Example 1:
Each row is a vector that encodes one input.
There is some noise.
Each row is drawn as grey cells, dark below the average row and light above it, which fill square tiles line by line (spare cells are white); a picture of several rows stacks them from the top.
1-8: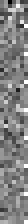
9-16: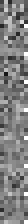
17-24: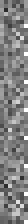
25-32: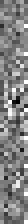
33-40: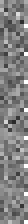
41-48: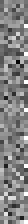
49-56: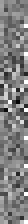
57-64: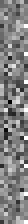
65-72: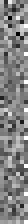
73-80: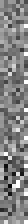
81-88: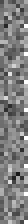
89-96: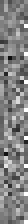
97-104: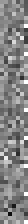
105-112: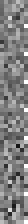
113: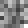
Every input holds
either a point on an 11-point circle, or a fixed value, or three true/false values.
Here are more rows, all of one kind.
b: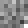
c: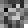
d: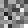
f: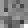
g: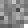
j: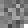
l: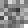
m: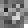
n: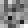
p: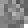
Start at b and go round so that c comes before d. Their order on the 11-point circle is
b, p, n, f, j, c, d, l, m, g.
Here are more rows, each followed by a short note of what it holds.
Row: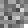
a point on an 11-point circle
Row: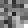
a fixed value
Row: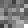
a fixed value
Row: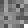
three true/false values
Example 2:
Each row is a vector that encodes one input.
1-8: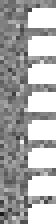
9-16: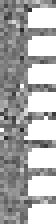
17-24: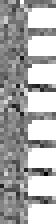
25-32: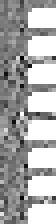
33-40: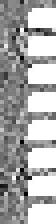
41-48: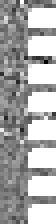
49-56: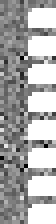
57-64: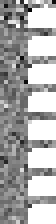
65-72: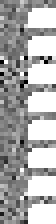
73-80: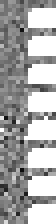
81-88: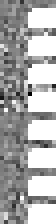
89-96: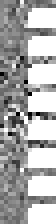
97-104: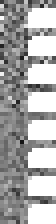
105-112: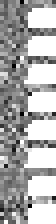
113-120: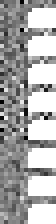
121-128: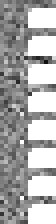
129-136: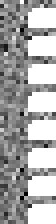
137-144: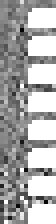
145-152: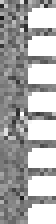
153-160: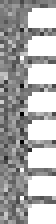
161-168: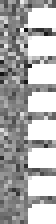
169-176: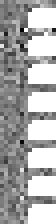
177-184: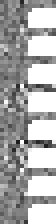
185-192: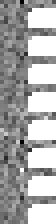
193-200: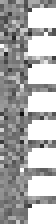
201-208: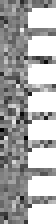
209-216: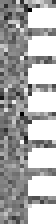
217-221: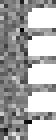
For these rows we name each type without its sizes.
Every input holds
a list of points on a line.
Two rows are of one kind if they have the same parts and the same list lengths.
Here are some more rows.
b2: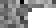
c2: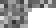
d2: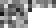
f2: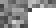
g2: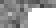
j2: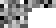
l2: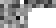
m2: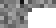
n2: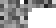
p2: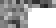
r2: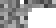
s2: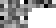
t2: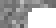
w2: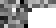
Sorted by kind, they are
b2, c2, g2, m2, p2, w2
d2
f2, j2, l2, n2, r2, s2, t2

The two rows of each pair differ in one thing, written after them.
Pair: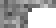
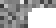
the place on the line in item 2 of the list
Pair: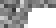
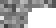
the place on the line in item 2 of the list
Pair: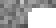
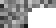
the place on the line in item 2 of the list
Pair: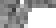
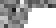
the place on the line in item 2 of the list
